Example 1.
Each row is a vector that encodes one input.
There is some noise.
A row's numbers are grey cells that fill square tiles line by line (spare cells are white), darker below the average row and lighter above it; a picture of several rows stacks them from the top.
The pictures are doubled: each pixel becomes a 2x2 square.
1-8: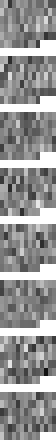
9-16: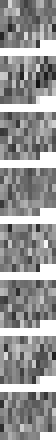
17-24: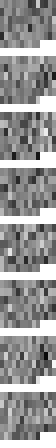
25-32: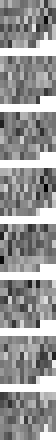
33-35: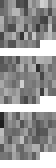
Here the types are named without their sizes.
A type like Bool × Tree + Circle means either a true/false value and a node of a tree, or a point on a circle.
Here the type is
Line.
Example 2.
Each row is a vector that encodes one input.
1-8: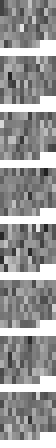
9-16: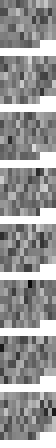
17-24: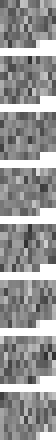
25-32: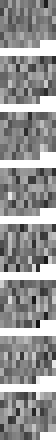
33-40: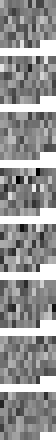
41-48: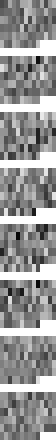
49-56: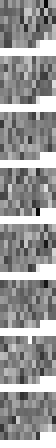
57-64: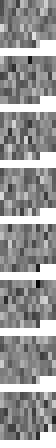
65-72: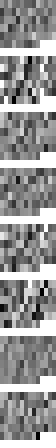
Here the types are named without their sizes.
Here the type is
Line.
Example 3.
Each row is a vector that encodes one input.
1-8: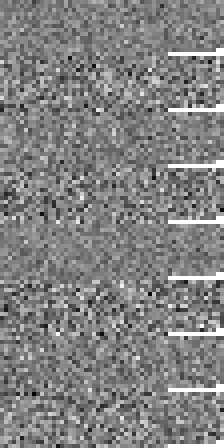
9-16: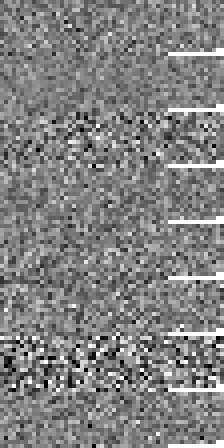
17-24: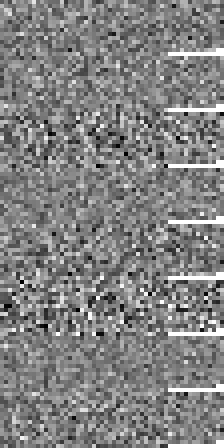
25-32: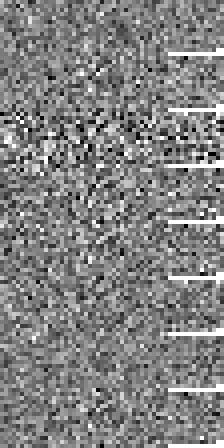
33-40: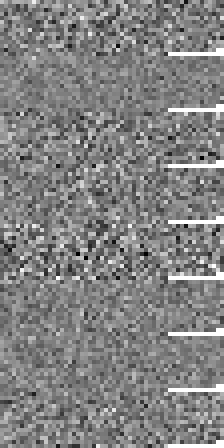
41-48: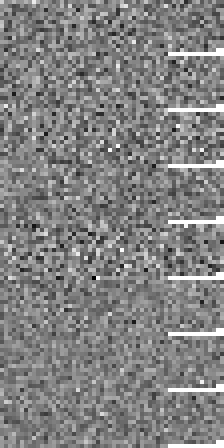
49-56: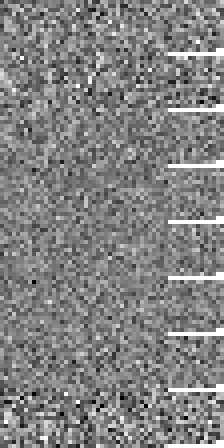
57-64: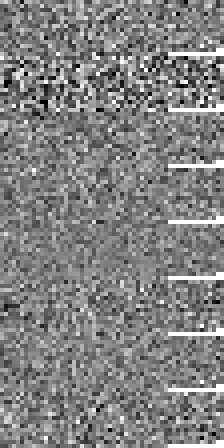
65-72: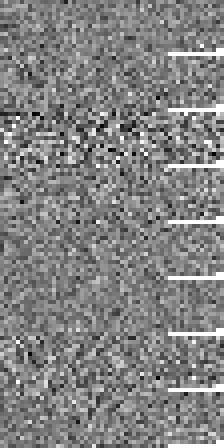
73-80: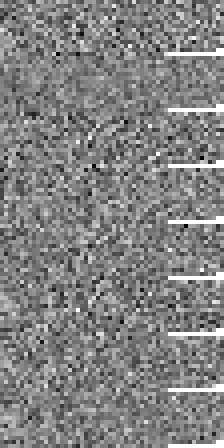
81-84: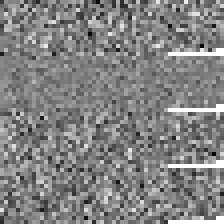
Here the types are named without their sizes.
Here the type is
Tree + Unit.
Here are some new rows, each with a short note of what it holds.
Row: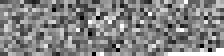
a node of a tree
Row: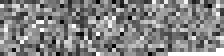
a fixed value
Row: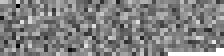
a node of a tree
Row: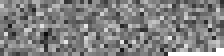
a fixed value
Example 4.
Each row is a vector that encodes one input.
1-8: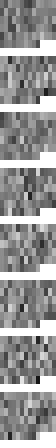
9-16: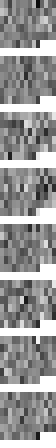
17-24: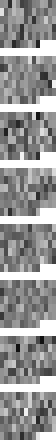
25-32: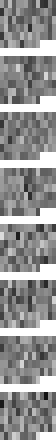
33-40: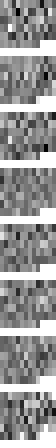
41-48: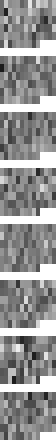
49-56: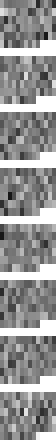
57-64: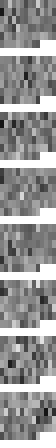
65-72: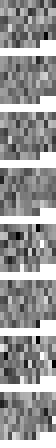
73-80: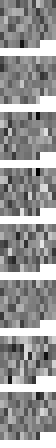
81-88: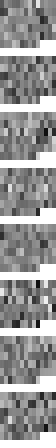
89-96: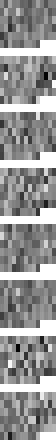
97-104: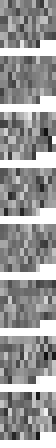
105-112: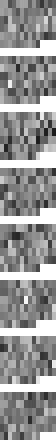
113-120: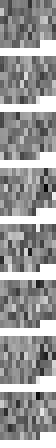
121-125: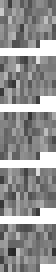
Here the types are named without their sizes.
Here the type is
Line.
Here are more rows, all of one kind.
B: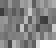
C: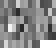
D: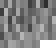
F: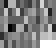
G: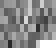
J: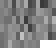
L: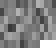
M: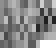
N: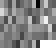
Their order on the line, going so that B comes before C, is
M, G, B, L, F, D, J, C, N.
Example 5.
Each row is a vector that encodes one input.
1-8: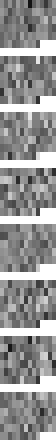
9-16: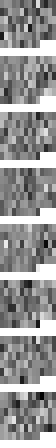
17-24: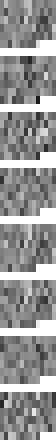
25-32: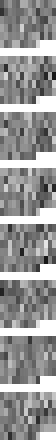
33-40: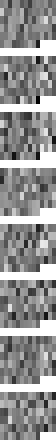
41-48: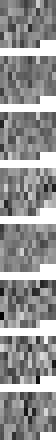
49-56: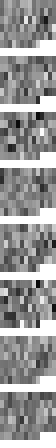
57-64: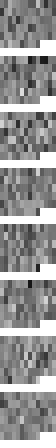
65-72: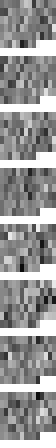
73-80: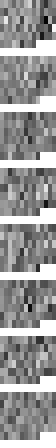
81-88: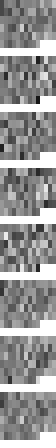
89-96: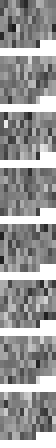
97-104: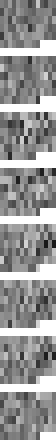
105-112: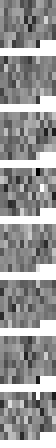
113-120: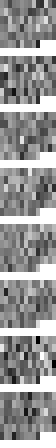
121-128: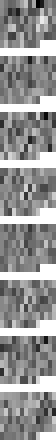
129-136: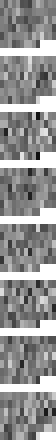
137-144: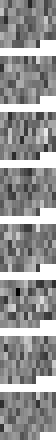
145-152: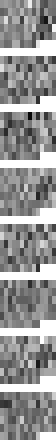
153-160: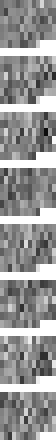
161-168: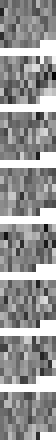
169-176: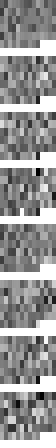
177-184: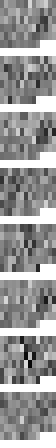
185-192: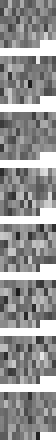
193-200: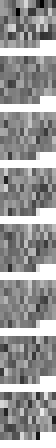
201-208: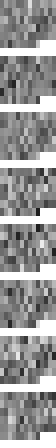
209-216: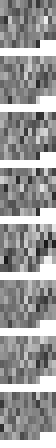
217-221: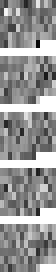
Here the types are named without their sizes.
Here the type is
Line.
